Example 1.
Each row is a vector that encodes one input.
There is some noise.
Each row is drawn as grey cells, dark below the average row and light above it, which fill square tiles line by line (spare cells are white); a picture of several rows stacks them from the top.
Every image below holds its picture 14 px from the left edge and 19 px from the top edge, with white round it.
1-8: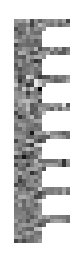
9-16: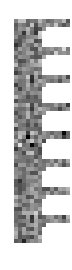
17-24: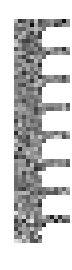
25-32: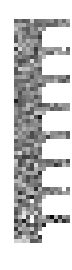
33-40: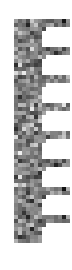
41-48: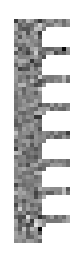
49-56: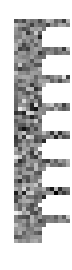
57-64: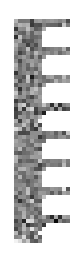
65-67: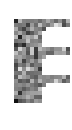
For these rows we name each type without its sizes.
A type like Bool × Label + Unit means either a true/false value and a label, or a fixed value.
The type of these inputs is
Bool × Bool × Bool × Bool + Unit.
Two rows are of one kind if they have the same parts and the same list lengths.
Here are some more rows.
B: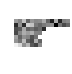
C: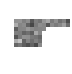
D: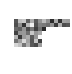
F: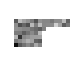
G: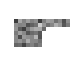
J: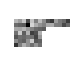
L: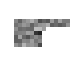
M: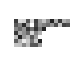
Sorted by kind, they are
B, D, M
C, F, G, J, L

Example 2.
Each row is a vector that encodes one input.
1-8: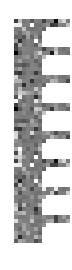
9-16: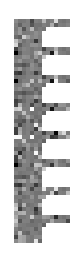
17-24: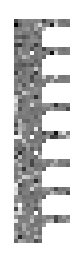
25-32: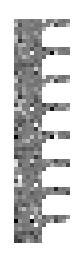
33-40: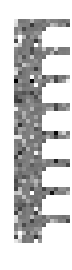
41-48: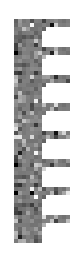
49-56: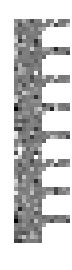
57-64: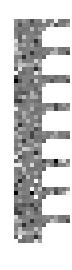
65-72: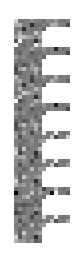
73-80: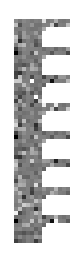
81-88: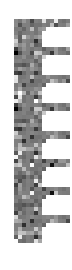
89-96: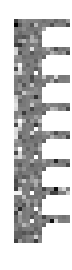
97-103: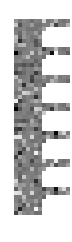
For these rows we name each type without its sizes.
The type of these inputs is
Circle + Unit.
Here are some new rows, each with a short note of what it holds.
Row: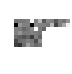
a fixed value
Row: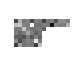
a point on a circle
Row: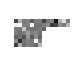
a point on a circle
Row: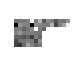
a fixed value
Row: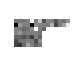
a fixed value
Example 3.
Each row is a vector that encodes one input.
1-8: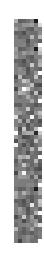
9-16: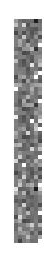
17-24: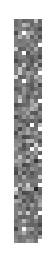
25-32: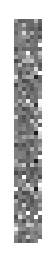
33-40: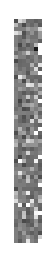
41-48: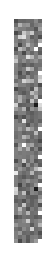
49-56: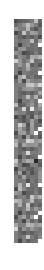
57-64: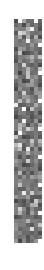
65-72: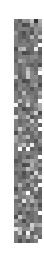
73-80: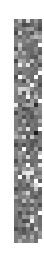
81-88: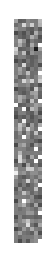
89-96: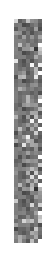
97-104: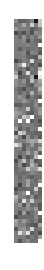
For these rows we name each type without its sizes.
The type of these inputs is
Bool × Bool × Bool × Bool.
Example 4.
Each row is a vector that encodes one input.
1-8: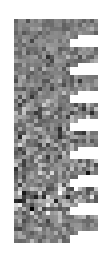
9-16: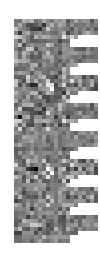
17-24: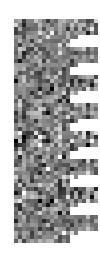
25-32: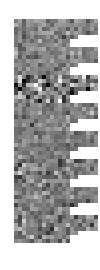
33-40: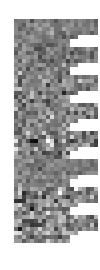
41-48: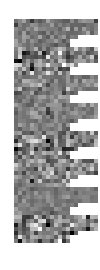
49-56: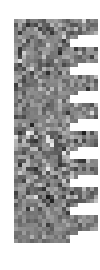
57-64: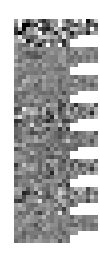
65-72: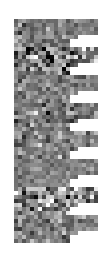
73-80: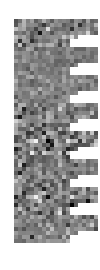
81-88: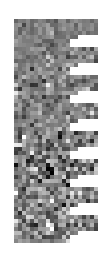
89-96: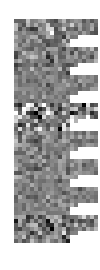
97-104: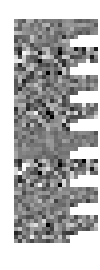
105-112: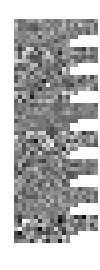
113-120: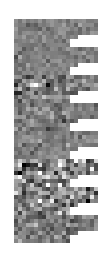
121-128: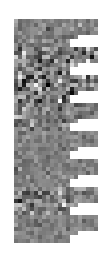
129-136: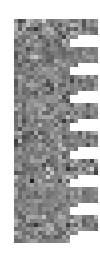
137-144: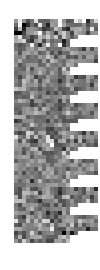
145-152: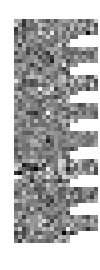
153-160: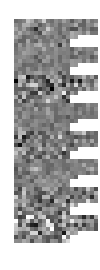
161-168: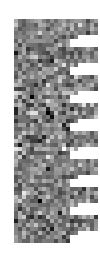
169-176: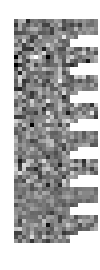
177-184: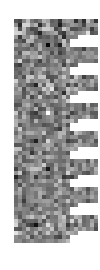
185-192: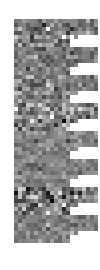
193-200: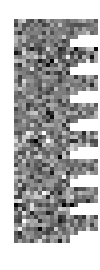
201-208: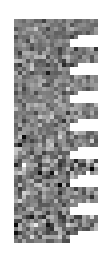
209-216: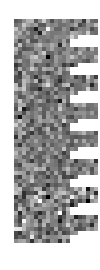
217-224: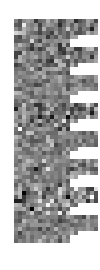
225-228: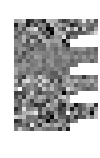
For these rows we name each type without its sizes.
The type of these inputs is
Line.
